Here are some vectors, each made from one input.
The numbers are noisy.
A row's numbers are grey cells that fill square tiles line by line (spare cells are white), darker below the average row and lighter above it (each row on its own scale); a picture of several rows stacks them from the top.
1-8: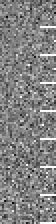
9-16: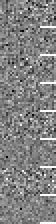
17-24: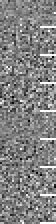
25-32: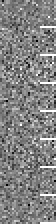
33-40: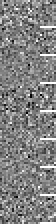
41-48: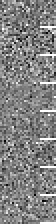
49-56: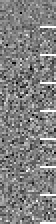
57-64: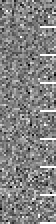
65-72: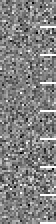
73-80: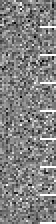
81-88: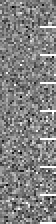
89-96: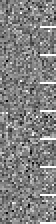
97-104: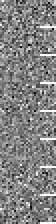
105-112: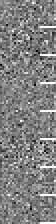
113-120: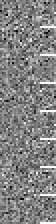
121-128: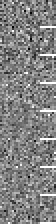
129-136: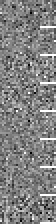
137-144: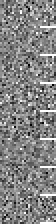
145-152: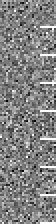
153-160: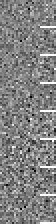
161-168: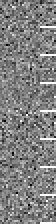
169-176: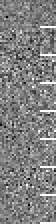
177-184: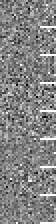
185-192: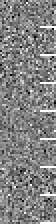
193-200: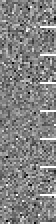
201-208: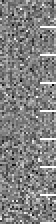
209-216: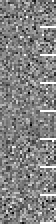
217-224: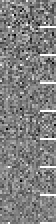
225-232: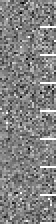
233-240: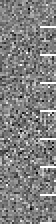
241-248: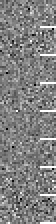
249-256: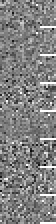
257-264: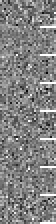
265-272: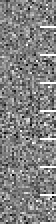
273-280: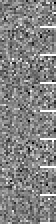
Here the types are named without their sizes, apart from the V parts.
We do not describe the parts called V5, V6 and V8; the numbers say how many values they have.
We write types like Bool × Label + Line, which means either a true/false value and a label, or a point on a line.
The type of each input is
(Circle × Label × Tree × V8 + Unit) × V5 × V6.
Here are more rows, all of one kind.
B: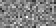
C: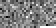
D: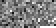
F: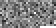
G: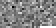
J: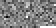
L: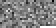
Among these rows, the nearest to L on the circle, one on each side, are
C and F.
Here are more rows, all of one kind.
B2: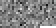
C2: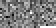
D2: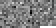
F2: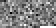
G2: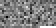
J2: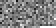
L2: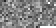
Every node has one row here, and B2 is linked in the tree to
D2.
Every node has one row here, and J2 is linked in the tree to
C2.
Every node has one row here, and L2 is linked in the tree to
C2, D2 and F2.
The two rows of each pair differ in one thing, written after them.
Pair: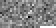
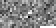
the label
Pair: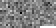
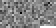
the label
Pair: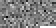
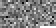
the place on the circle
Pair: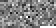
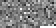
the value of V8
